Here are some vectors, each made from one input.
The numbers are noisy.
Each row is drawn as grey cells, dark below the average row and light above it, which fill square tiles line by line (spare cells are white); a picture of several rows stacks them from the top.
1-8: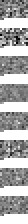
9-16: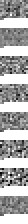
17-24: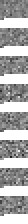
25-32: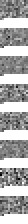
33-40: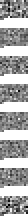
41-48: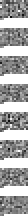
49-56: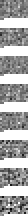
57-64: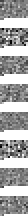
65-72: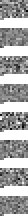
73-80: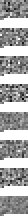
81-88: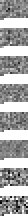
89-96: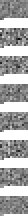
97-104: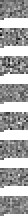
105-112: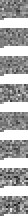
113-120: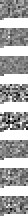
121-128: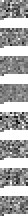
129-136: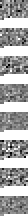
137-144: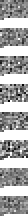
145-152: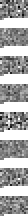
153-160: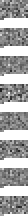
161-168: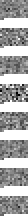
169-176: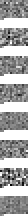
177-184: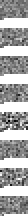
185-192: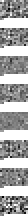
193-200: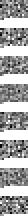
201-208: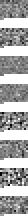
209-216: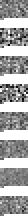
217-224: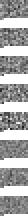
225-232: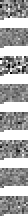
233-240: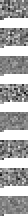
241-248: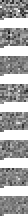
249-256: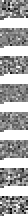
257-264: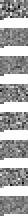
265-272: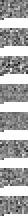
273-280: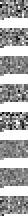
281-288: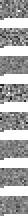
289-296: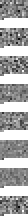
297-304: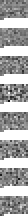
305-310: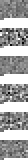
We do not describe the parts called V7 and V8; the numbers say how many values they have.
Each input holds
one of 10 labels, a point on an 11-point line, a value of V7 and a value of V8, together with either a fixed value, or a node of a 12-node tree.
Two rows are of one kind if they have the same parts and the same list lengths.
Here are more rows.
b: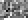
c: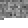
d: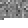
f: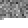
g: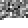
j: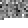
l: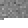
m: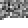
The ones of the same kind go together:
b, d, g, l, m
c, f, j

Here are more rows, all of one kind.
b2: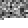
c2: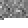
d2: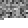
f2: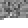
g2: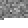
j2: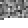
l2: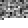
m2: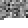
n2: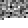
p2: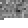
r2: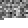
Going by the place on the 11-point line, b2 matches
c2 and l2.
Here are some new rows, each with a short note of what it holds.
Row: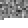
one of 10 labels, a point on an 11-point line, a value of V7 and a value of V8
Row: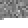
one of 10 labels, a point on an 11-point line, a node of a 12-node tree, a value of V7 and a value of V8
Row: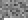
one of 10 labels, a point on an 11-point line, a node of a 12-node tree, a value of V7 and a value of V8
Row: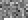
one of 10 labels, a point on an 11-point line, a value of V7 and a value of V8
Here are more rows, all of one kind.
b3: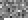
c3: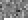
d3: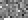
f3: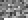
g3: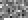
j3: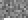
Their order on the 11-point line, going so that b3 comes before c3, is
b3, g3, c3, d3, j3, f3.
